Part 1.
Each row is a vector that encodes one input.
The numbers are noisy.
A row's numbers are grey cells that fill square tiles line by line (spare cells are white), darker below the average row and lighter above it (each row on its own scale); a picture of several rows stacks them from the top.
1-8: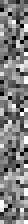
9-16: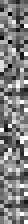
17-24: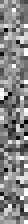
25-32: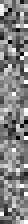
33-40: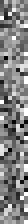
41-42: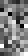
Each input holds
one of 8 labels.
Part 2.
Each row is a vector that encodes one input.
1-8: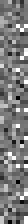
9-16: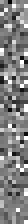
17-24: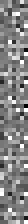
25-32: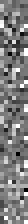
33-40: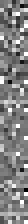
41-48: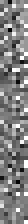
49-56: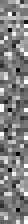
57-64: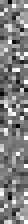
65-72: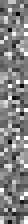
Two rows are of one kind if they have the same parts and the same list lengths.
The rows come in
2 kinds.
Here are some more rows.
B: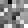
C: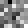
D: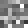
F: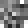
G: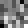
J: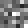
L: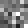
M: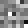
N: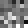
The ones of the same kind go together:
B, C
D, F, G, J, L, M, N

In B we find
a fixed value.
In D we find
four true/false values.
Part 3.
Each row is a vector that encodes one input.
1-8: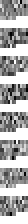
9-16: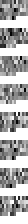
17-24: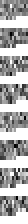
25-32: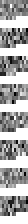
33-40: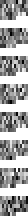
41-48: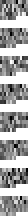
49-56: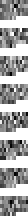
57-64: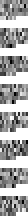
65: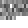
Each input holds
one of 6 labels.
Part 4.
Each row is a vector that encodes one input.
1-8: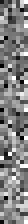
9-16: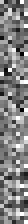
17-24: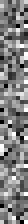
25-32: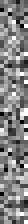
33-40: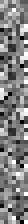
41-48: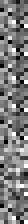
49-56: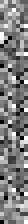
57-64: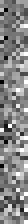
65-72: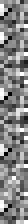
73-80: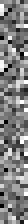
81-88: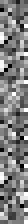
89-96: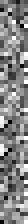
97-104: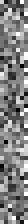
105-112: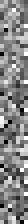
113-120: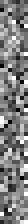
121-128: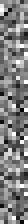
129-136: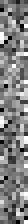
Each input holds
one of 11 labels.
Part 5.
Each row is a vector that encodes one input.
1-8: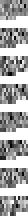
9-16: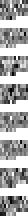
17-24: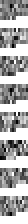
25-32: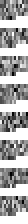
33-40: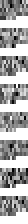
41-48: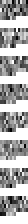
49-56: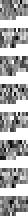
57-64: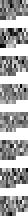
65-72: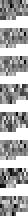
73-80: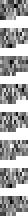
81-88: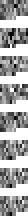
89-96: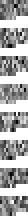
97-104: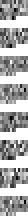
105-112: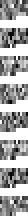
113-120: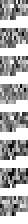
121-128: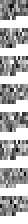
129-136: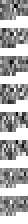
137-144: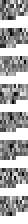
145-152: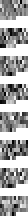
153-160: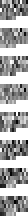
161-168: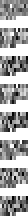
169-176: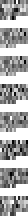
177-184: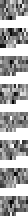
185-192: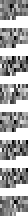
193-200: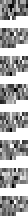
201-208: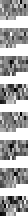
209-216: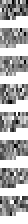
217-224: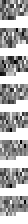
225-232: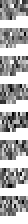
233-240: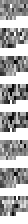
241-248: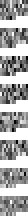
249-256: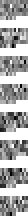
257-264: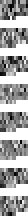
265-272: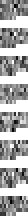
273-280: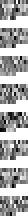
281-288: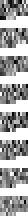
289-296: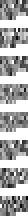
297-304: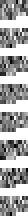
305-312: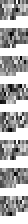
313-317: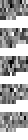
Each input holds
one of 6 labels.
